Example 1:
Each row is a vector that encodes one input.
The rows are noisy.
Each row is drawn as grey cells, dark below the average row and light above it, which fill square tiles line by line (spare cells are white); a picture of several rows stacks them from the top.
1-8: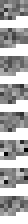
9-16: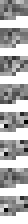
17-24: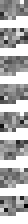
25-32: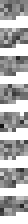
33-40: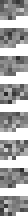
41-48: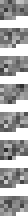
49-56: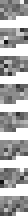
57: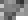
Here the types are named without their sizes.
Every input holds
either a fixed value, or three true/false values.
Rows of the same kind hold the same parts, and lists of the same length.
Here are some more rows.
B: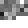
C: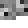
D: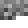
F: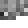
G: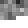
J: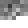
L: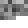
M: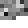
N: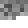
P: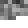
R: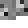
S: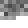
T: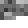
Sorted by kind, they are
B, D, F, G, J, L, N, P, S, T
C, M, R

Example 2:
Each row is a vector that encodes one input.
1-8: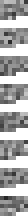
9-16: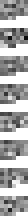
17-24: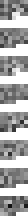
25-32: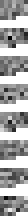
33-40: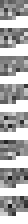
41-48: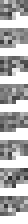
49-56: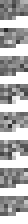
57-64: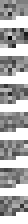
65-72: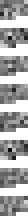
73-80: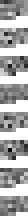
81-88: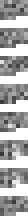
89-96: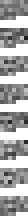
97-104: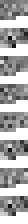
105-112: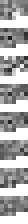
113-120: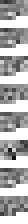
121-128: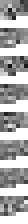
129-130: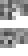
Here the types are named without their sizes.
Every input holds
a point on a line.
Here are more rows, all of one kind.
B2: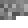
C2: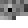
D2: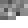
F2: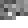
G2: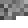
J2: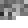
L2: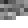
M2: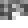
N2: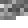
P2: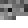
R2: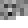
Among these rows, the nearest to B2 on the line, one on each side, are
F2 and G2.
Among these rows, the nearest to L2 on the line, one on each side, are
D2 and N2.
